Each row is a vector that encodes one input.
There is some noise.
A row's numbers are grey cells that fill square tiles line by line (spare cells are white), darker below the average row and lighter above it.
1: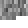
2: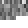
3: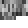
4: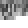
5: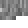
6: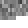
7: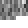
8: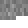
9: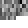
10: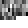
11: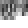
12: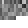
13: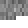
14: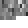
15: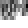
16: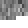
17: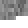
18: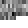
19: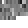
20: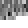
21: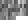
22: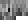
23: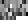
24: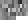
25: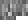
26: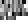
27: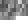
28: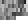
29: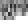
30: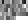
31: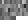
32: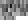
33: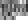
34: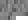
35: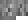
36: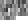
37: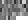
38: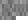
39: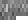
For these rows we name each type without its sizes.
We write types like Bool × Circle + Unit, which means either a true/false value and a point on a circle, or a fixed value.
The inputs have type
Label × Label.
